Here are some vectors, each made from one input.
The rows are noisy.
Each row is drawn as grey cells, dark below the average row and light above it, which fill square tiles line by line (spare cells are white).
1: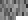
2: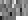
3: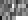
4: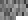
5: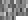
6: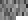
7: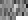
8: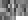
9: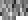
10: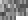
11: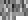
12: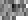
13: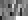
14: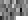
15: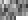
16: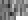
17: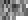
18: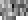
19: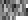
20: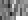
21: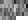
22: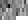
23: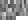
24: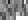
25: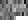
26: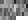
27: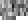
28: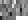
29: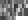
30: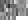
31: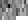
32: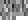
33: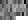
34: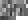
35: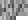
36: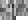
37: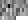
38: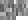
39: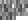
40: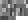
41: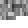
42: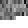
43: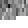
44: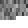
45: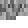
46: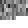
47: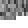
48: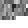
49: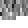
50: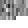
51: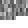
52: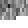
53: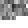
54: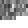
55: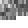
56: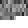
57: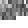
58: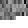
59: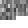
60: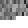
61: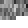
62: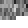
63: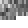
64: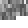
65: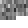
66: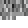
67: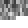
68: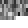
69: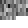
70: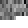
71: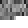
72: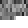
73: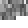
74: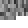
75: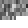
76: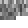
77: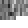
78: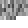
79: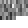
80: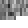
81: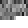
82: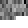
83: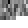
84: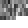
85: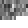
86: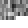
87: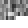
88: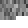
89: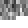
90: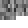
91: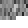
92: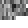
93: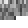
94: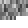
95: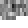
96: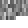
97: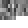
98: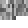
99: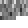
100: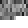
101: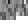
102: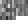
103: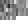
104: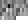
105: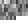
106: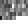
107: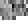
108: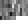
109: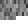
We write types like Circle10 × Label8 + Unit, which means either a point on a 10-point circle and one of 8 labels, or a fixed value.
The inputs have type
(Bool × Bool × Bool × Bool + Unit) × Line6.
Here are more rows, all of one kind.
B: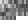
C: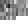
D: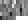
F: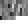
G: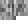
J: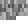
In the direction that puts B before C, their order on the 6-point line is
B, G, J, C, D, F.
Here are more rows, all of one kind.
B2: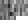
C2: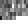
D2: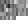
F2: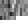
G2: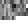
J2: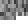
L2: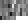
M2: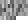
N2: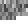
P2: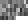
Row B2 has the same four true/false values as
F2 and L2.
